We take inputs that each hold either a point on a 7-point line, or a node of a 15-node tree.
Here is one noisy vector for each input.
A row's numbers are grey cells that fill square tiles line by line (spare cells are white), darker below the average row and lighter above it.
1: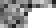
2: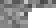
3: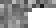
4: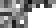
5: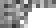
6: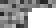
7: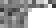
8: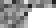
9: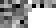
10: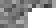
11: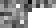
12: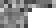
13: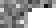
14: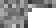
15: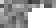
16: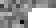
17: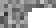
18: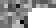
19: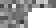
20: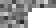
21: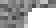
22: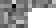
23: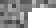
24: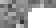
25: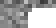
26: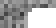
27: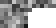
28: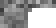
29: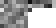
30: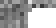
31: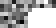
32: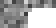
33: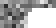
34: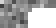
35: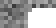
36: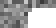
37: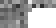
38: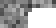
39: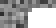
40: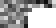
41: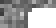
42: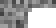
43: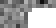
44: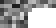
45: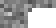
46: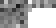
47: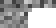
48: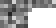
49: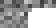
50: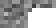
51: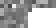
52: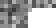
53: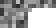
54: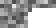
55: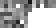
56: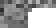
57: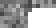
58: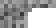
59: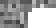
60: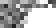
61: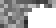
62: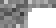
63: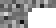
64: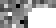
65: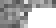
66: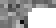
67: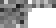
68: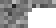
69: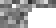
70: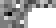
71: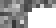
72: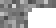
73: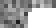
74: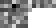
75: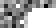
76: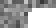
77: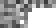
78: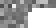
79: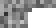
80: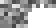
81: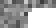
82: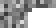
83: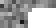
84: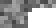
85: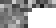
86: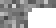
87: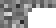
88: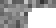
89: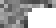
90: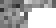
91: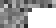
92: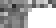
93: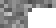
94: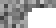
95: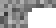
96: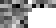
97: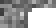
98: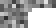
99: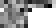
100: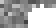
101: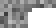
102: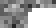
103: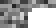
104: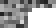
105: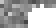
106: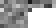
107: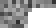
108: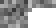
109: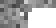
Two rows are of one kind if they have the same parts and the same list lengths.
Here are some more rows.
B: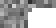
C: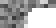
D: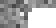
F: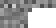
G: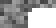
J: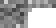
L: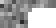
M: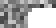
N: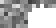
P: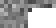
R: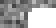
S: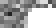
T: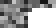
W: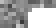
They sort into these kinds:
B, C, F, J, L, M, N, P, S, W
D, G, R, T

